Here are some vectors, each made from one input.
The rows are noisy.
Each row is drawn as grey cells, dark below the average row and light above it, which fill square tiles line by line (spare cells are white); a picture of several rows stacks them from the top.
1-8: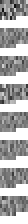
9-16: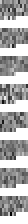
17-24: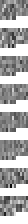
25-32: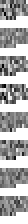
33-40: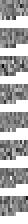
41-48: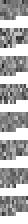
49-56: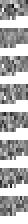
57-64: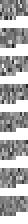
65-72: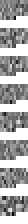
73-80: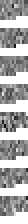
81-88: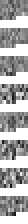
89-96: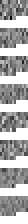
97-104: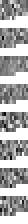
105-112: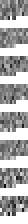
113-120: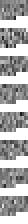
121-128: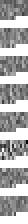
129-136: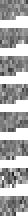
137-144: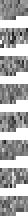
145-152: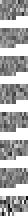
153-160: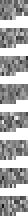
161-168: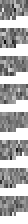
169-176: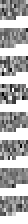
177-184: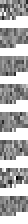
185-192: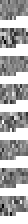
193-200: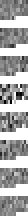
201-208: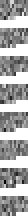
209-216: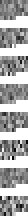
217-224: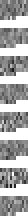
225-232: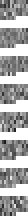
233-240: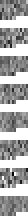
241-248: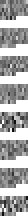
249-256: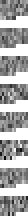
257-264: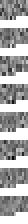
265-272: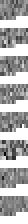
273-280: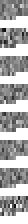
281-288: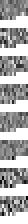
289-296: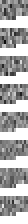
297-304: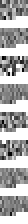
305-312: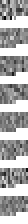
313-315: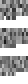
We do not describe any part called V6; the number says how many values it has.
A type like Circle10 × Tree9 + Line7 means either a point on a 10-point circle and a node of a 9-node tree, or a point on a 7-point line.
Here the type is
(Circle10 + Circle14) × V6 + Label7.
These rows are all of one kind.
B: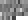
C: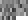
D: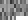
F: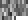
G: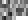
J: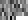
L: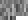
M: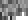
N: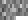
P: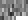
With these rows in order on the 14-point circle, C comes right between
G and J.
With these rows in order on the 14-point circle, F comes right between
G and L.
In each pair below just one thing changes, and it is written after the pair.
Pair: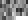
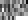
the value of V6
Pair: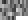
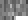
the value of V6
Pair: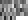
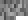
the place on the 10-point circle
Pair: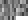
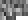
the value of V6
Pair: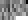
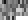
the value of V6
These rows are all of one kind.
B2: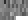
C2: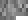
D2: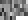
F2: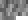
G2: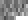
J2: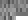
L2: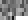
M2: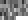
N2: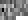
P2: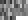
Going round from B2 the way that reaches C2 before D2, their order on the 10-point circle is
B2, J2, C2, D2, P2, N2, F2, G2, L2, M2.
